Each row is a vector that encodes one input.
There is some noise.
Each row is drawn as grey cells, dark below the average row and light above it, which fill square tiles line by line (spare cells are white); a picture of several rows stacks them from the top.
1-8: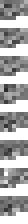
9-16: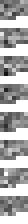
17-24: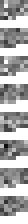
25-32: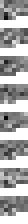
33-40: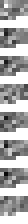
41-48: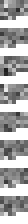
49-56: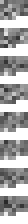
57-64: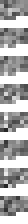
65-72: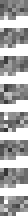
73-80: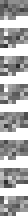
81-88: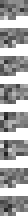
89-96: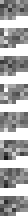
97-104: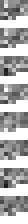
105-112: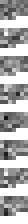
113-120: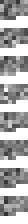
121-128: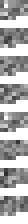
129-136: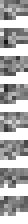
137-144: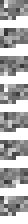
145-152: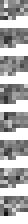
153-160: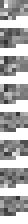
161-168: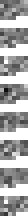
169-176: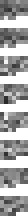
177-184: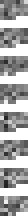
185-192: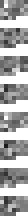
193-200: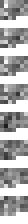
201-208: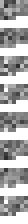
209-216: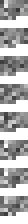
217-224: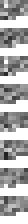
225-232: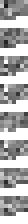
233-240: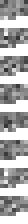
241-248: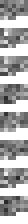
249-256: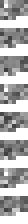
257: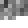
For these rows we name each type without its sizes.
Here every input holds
a point on each of two lines, together with either a fixed value, or three true/false values.
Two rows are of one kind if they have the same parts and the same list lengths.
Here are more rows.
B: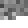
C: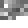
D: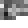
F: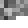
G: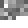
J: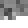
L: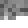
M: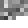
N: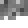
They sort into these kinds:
B, D, F, J, L, N
C, G, M

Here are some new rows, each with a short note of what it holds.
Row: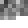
a point on each of two lines and three true/false values
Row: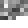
a point on each of two lines
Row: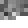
a point on each of two lines and three true/false values
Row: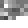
a point on each of two lines
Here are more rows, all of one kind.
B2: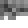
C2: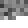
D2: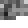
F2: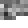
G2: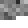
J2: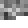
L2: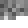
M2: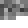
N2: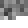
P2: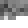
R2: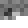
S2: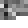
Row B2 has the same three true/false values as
L2, M2 and P2.
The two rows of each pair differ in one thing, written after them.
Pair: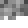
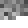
one of the three true/false values
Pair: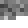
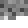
the place on one of the two lines
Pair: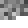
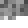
one of the three true/false values
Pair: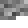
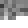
one of the three true/false values
